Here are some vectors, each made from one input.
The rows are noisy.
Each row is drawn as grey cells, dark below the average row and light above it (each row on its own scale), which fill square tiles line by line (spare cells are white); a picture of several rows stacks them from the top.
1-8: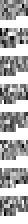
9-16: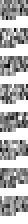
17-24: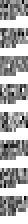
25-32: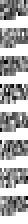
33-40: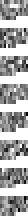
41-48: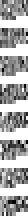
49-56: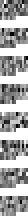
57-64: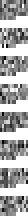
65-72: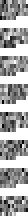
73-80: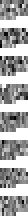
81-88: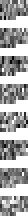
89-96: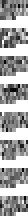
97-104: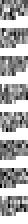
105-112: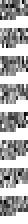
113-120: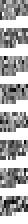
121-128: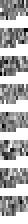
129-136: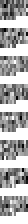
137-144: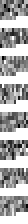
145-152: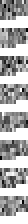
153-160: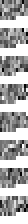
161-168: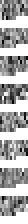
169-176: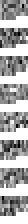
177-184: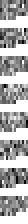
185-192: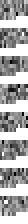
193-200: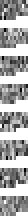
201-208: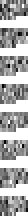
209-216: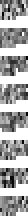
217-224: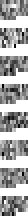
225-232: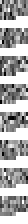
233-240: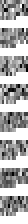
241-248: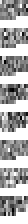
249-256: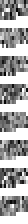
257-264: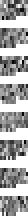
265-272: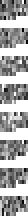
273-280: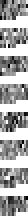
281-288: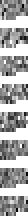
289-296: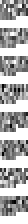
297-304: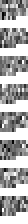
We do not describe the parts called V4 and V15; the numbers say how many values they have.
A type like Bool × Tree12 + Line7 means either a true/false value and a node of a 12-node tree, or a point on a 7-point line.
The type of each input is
Label6 × (Tree10 + V4 × V15).
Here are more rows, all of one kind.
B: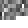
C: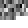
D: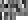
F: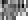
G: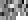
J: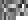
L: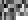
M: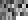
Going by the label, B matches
C and D.
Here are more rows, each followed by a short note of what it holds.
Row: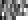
one of 6 labels and a node of a 10-node tree
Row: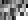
one of 6 labels and a node of a 10-node tree
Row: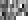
one of 6 labels, a value of V4 and a value of V15
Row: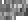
one of 6 labels, a value of V4 and a value of V15
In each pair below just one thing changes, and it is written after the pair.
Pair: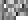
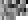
the value of V15
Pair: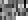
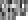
the value of V4
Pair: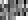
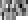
the label
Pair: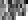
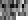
the value of V4
